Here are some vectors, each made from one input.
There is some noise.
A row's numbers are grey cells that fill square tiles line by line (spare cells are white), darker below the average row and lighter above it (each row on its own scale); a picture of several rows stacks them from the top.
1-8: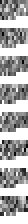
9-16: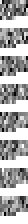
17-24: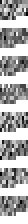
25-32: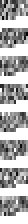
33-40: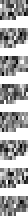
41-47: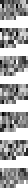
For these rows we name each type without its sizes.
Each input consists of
either a fixed value, or a label and three true/false values.
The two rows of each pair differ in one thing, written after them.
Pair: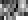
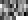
the label
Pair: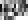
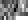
one of the three true/false values
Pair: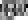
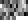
one of the three true/false values
